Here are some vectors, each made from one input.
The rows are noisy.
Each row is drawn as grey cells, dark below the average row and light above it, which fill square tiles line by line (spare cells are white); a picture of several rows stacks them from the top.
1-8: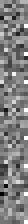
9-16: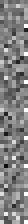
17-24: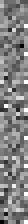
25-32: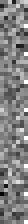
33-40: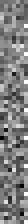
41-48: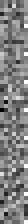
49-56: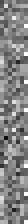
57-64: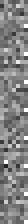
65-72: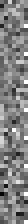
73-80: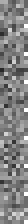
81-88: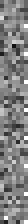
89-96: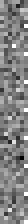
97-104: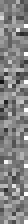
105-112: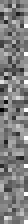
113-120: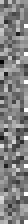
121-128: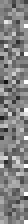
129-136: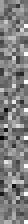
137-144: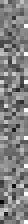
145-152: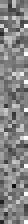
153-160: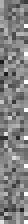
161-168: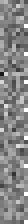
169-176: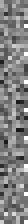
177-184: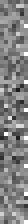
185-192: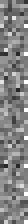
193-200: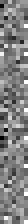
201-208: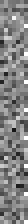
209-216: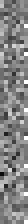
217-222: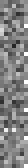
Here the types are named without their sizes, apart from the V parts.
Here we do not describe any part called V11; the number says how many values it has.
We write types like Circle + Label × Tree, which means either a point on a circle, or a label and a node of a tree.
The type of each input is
Bool × Circle × List(V11).
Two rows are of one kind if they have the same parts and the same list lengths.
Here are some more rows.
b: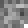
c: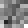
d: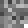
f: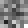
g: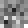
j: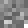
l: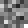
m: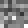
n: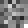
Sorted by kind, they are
b, c, d, m
f, g, j
l, n

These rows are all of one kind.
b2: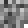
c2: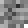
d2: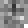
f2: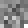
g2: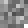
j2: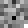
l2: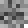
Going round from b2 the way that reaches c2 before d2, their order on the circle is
b2, c2, d2, f2, g2, l2, j2.
